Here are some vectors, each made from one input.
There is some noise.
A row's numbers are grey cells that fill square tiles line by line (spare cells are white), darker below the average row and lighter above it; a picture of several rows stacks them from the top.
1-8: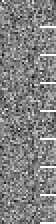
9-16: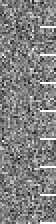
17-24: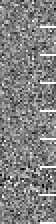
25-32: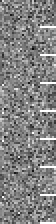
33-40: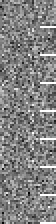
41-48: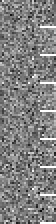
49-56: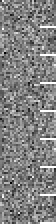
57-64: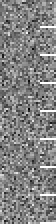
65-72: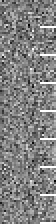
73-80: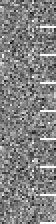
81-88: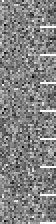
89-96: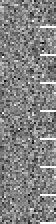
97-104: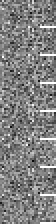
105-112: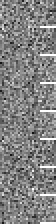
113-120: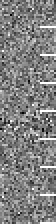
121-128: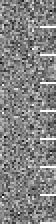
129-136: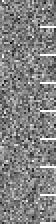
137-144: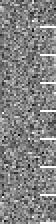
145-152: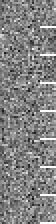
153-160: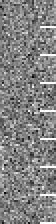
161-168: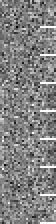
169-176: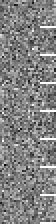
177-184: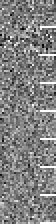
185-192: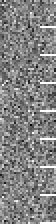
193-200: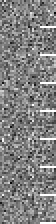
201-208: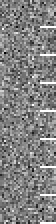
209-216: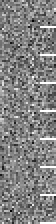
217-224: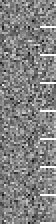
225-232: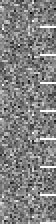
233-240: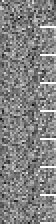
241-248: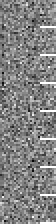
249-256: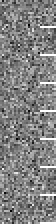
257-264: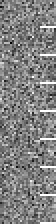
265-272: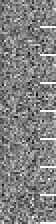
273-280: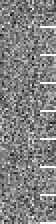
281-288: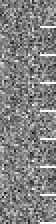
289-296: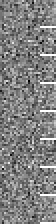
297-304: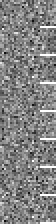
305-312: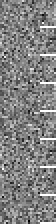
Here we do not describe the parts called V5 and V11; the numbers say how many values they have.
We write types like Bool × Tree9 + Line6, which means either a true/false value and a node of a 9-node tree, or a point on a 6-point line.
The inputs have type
(Line9 + V11) × V5 + List3(Line6).
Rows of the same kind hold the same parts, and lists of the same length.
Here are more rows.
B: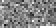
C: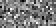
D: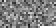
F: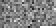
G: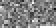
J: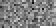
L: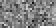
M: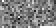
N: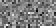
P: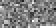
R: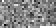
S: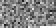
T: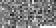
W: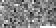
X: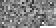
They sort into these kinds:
B, R
C
D, N
F, J, L, X
G, M, P, T, W
S

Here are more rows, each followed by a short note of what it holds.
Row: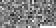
a list of two items
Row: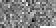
a value of V5 and a value of V11
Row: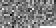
a list of one item
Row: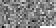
a value of V5 and a value of V11
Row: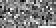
the empty list
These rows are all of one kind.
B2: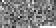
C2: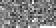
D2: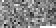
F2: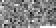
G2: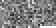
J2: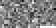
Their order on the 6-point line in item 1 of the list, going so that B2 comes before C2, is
B2, G2, C2, J2, F2, D2.
